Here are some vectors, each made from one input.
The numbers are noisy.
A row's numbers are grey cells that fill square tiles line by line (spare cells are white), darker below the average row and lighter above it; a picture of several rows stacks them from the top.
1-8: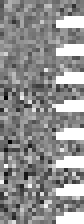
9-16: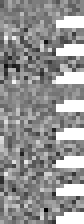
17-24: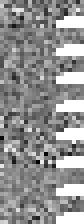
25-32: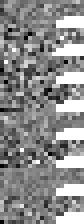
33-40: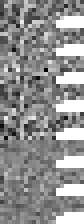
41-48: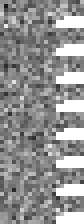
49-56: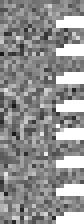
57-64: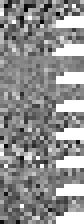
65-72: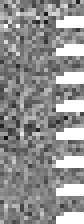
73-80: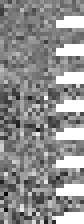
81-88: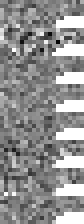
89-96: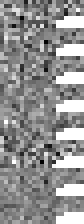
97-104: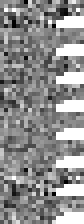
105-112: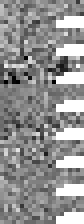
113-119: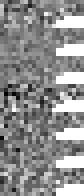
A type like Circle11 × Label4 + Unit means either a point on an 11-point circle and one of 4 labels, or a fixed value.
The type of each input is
(Bool × Bool × Bool + Unit) × Label6 × Tree8 + Line6.
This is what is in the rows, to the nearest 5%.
About 85% of them hold one of 6 labels and a node of an 8-node tree, together with either a fixed value, or three true/false values. The rest hold a point on a 6-point line.
